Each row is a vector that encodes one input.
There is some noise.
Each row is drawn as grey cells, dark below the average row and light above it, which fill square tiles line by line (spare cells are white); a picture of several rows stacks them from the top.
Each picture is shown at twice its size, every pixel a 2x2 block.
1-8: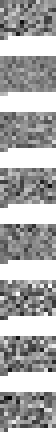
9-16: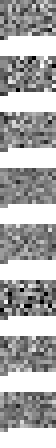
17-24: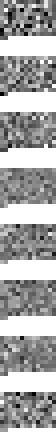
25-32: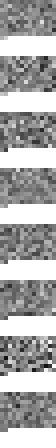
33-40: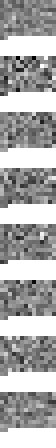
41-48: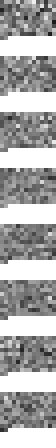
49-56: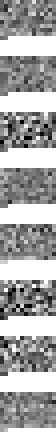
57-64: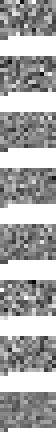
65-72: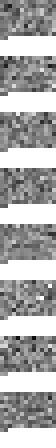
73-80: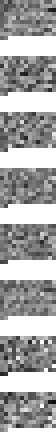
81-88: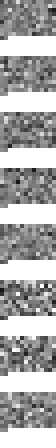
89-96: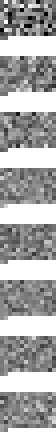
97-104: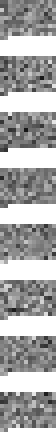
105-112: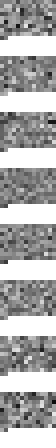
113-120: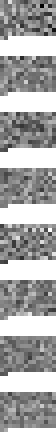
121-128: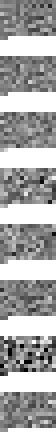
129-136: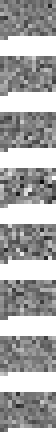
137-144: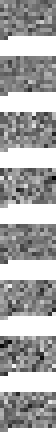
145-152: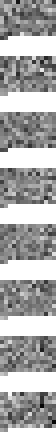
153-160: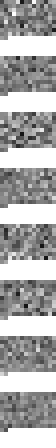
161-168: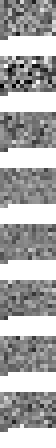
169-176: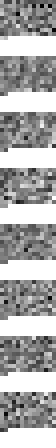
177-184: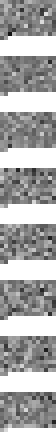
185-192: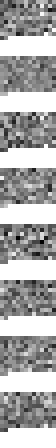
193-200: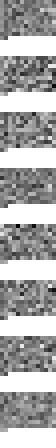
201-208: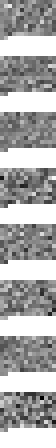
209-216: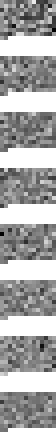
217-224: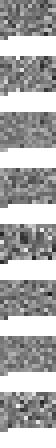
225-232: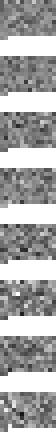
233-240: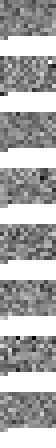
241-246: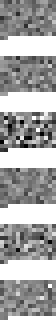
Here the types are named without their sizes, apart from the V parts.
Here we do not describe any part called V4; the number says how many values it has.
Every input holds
a list of items, each a true/false value and a value of V4.
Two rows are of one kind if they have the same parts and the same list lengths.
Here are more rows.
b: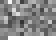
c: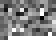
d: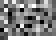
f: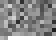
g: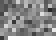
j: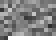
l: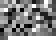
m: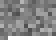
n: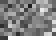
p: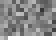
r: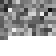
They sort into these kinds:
b, f, g, p, r
c, j, m, n
d, l

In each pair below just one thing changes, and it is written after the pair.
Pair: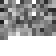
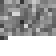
the value of V4 in item 1 of the list
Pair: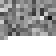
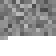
the true/false value in item 2 of the list
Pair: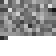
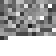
the true/false value in item 1 of the list
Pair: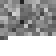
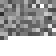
the value of V4 in item 1 of the list
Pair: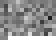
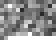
the true/false value in item 1 of the list
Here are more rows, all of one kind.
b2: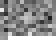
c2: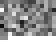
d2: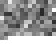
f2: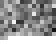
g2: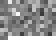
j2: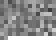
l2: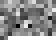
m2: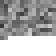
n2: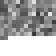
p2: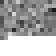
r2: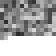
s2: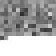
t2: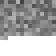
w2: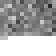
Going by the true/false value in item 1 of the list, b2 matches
d2, g2, l2 and r2.
